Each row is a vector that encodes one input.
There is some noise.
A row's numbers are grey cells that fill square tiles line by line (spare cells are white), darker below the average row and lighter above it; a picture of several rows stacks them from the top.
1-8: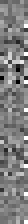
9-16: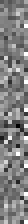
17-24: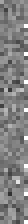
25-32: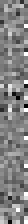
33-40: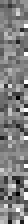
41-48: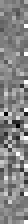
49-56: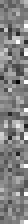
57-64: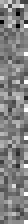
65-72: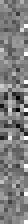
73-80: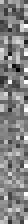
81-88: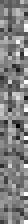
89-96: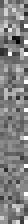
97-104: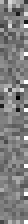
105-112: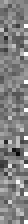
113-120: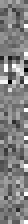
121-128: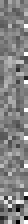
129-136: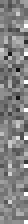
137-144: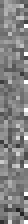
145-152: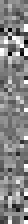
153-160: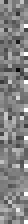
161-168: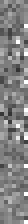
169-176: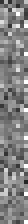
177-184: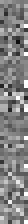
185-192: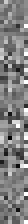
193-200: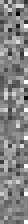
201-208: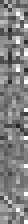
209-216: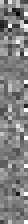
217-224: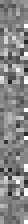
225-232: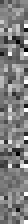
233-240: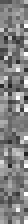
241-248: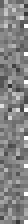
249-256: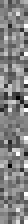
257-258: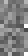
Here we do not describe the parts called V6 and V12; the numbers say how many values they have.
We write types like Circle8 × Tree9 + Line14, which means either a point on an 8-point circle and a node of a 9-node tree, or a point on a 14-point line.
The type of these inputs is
((Bool × Bool × Bool × Bool + Tree10) × V12 + Unit) × V6.
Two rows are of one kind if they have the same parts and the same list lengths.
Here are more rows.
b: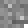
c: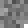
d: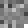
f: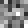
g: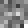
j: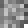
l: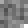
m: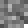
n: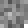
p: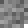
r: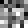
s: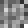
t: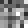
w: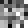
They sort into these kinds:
b, c, p, w
d, j, s
f, g, l, m, n, r, t

